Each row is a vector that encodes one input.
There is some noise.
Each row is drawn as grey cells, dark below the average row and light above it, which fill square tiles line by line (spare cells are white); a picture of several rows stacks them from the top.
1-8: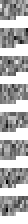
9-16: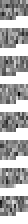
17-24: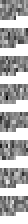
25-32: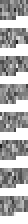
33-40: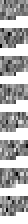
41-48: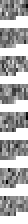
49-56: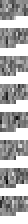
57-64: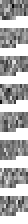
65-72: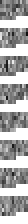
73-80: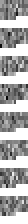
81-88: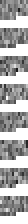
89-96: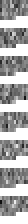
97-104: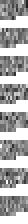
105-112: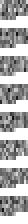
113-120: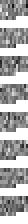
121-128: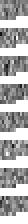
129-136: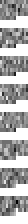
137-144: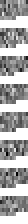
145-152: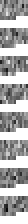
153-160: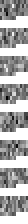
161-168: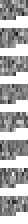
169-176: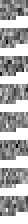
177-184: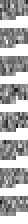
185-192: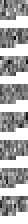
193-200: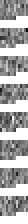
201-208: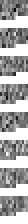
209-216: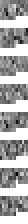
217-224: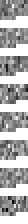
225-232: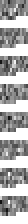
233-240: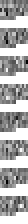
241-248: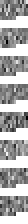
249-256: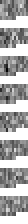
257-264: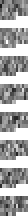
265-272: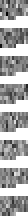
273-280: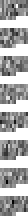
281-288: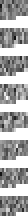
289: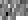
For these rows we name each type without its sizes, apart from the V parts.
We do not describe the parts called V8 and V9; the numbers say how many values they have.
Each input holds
a point on each of five lines, a value of V8 and a value of V9.
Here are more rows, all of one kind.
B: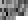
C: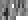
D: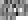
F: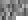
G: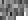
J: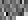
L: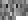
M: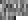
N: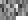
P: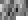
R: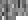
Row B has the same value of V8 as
C, D and R.
